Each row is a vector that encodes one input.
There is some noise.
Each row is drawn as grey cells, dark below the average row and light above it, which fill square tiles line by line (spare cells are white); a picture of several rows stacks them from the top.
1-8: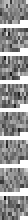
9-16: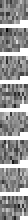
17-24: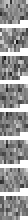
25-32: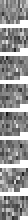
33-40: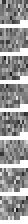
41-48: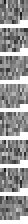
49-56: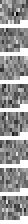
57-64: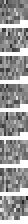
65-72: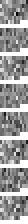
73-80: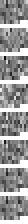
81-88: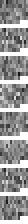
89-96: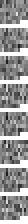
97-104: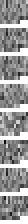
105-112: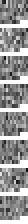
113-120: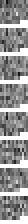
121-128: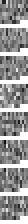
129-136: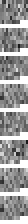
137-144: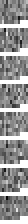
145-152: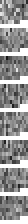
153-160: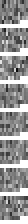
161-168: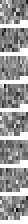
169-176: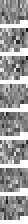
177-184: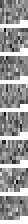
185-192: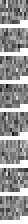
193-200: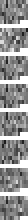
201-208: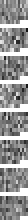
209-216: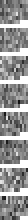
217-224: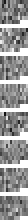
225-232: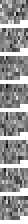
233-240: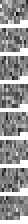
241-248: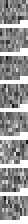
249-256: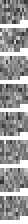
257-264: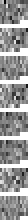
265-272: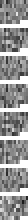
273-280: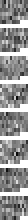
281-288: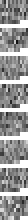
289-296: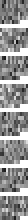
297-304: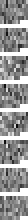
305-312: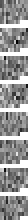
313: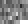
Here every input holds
either a point on a 17-point circle, or a point on an 11-point line, or four true/false values.
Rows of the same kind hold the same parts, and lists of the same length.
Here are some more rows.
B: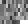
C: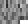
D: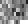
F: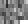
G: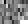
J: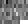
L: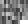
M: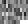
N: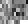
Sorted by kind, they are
B, G, L, M
C, F, J
D, N

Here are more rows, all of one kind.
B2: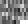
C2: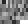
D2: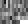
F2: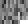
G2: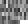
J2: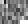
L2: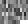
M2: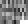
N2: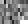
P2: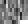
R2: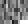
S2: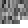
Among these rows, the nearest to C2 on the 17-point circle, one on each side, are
D2 and N2.
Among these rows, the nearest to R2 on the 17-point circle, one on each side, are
F2 and P2.
